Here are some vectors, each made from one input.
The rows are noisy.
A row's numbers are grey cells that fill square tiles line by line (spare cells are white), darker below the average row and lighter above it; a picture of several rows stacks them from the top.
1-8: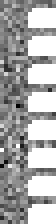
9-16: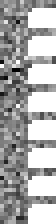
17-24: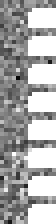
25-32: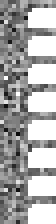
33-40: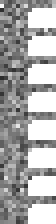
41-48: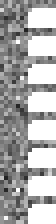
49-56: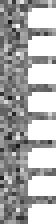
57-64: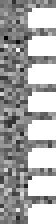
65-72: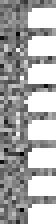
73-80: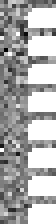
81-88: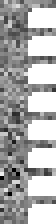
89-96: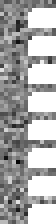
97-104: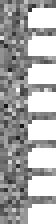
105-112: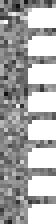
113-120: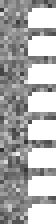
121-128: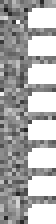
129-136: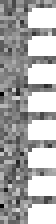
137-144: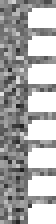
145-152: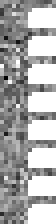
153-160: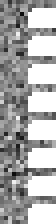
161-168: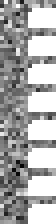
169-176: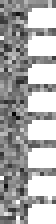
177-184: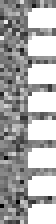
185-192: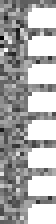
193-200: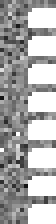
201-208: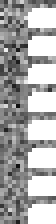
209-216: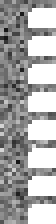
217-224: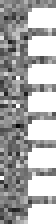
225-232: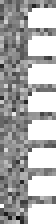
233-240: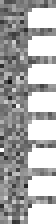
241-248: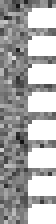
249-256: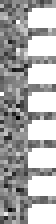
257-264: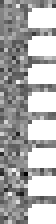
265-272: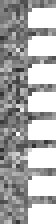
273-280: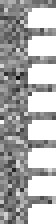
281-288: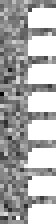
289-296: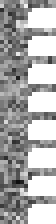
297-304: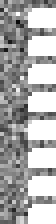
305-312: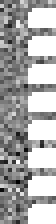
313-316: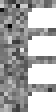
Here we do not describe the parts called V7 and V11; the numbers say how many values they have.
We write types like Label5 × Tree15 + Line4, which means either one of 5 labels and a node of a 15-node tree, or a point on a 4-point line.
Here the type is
(Bool × Circle10 + V7) × V11.
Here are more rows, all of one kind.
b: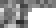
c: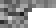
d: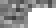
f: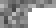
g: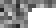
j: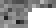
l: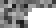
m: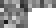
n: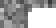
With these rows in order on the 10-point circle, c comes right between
f and g.
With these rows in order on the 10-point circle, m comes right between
b and n.
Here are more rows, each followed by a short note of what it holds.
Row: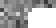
a point on a 10-point circle, a true/false value and a value of V11
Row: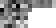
a point on a 10-point circle, a true/false value and a value of V11
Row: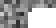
a point on a 10-point circle, a true/false value and a value of V11
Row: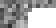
a value of V7 and a value of V11
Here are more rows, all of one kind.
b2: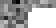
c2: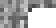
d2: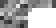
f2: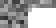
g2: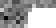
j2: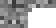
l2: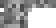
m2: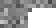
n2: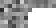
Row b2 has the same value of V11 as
f2 and g2.
